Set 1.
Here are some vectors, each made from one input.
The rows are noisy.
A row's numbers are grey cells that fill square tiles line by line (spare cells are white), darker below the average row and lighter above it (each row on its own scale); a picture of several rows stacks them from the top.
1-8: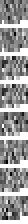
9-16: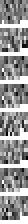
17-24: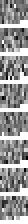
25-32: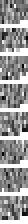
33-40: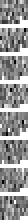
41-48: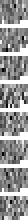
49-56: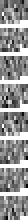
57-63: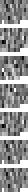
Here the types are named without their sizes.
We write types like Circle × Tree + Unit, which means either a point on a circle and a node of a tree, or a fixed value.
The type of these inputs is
Bool × Bool × Bool + Label.
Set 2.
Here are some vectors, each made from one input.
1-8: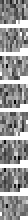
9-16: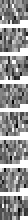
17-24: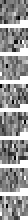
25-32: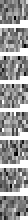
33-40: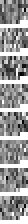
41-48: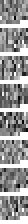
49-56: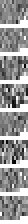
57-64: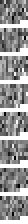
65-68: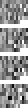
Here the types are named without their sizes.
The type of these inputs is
(Bool × Bool × Bool + Unit) × Label.
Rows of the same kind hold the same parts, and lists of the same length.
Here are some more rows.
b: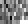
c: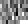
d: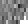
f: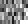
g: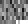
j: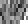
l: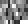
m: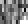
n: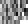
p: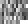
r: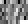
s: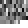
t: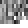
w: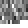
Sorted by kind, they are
b, m, r
c, d, f, g, j, l, n, p, s, t, w

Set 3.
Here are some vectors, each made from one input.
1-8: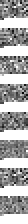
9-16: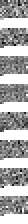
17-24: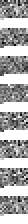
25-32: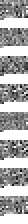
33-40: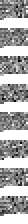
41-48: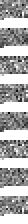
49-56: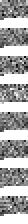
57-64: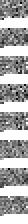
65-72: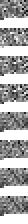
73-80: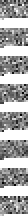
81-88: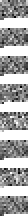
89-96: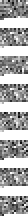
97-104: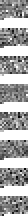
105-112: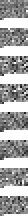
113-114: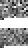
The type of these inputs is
Bool × Bool × Bool + Line11.
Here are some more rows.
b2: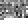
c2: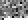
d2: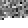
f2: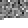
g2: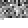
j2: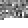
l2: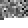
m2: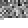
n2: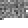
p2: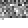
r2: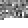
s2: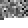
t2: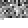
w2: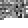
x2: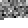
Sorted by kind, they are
b2, f2, g2, j2, m2, n2, p2, r2, t2, w2
c2, d2, l2, s2, x2

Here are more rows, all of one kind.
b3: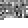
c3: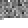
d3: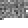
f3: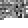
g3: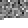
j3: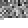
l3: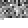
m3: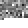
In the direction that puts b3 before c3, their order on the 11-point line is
m3, b3, f3, d3, g3, c3, j3, l3.
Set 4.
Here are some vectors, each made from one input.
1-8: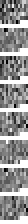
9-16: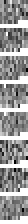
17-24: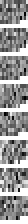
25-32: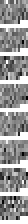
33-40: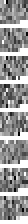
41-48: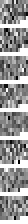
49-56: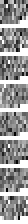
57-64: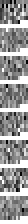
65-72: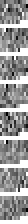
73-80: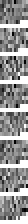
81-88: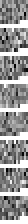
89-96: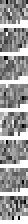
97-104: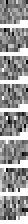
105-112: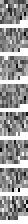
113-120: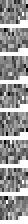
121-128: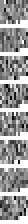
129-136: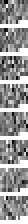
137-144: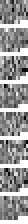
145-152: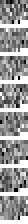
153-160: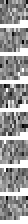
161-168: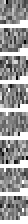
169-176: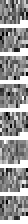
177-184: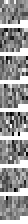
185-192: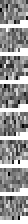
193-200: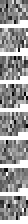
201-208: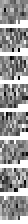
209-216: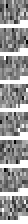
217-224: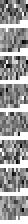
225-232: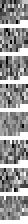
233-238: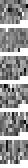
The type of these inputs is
Circle11 × Circle11 + Unit.
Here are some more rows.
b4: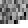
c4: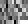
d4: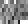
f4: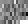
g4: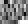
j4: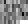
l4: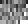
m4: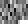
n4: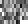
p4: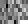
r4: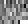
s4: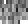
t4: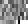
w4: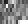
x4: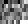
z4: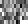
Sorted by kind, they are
b4, c4, d4, f4, g4, j4, l4, m4, p4, r4, s4, t4, w4, x4
n4, z4

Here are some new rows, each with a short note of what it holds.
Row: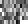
a fixed value
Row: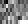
a point on each of two 11-point circles
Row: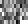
a fixed value
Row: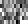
a fixed value
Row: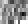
a point on each of two 11-point circles
